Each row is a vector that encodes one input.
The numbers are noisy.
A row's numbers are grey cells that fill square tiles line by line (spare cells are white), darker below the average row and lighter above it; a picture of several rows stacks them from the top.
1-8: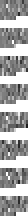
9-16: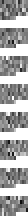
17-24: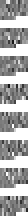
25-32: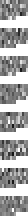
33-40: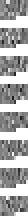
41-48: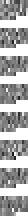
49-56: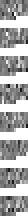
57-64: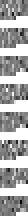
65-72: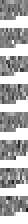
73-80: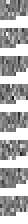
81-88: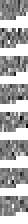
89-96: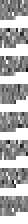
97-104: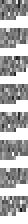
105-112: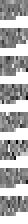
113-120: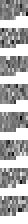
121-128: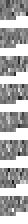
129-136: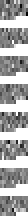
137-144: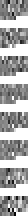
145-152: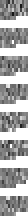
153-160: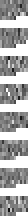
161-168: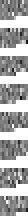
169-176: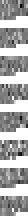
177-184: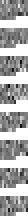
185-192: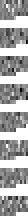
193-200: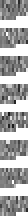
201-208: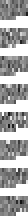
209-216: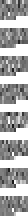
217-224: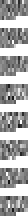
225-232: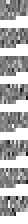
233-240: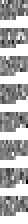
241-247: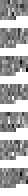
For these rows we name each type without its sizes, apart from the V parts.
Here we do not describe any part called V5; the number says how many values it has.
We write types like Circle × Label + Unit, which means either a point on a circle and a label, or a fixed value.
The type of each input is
(Bool × V5 + Unit) × Tree.
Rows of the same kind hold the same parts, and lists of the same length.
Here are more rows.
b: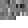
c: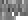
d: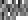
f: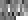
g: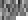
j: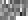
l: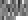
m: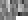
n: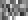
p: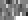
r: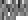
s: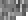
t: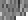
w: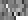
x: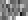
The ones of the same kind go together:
b, f, m, p, w
c, d, g, j, l, n, r, s, t, x

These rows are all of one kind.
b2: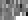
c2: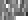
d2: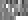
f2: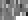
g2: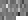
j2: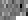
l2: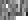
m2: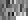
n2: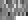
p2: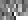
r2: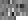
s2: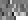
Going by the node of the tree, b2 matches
f2 and n2.
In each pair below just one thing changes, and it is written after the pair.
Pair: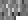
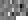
the true/false value
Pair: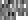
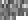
the value of V5
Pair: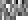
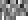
the true/false value
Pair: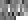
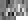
the value of V5
